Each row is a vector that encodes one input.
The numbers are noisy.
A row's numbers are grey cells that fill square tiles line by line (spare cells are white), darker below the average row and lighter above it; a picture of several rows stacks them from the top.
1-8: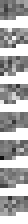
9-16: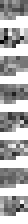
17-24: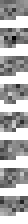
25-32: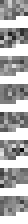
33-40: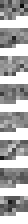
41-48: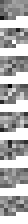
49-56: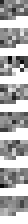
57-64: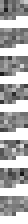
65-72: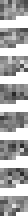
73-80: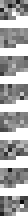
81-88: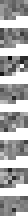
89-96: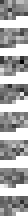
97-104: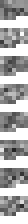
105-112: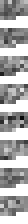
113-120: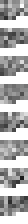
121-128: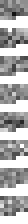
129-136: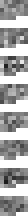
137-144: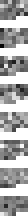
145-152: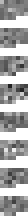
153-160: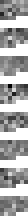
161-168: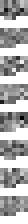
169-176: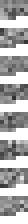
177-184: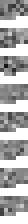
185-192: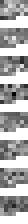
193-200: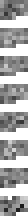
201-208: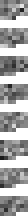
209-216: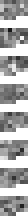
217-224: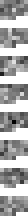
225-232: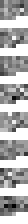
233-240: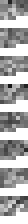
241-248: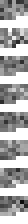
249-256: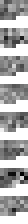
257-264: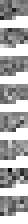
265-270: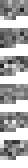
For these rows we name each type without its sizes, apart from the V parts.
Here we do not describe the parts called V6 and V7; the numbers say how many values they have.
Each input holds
a point on a line, three true/false values and a value of V6, together with either a point on a line, or a value of V7.
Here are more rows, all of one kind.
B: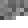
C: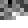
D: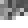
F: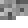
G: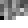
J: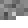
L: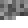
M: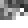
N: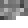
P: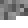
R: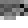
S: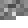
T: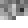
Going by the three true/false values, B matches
C, J, N and P.
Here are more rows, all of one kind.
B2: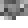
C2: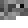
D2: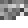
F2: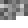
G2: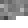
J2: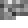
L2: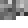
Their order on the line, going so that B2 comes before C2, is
G2, F2, L2, J2, B2, C2, D2.
